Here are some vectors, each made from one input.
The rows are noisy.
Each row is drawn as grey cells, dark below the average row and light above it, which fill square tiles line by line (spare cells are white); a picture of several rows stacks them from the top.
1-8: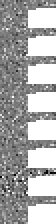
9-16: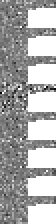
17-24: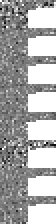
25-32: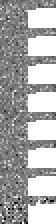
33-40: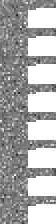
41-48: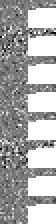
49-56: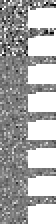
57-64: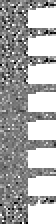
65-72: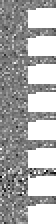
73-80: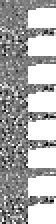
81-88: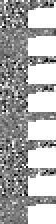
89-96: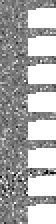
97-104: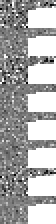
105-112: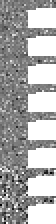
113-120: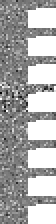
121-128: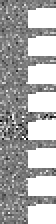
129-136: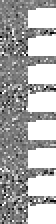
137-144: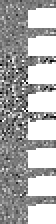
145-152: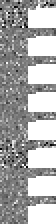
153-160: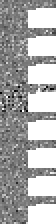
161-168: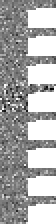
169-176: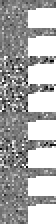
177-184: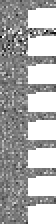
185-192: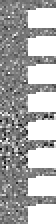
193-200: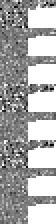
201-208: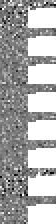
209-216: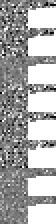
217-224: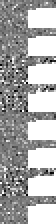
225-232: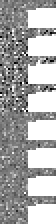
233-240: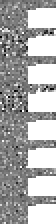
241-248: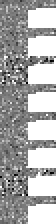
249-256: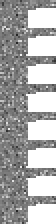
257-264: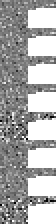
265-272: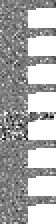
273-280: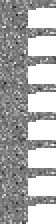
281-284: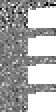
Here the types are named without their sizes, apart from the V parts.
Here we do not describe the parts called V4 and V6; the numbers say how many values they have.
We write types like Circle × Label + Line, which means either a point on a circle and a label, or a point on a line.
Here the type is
Bool × Line × V4 + V6.
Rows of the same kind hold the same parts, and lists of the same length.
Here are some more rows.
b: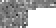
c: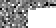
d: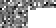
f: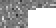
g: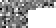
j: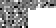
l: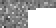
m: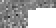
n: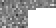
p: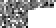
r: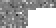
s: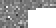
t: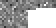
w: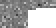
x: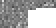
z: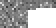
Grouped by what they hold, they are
b, f, l, m, n, r, s, t, w, x, z
c, d, g, j, p

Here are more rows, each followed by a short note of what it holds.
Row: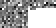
a value of V6
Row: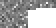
a point on a line, a true/false value and a value of V4
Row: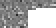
a point on a line, a true/false value and a value of V4
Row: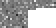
a point on a line, a true/false value and a value of V4
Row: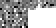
a value of V6
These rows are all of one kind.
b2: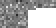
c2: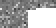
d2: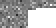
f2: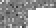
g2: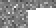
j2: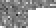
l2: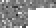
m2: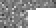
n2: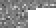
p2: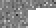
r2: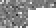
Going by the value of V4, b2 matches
c2, g2, l2 and r2.
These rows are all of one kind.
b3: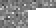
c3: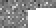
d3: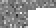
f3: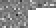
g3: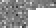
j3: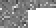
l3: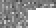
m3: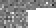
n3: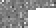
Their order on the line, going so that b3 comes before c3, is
g3, d3, n3, f3, l3, b3, m3, c3, j3.
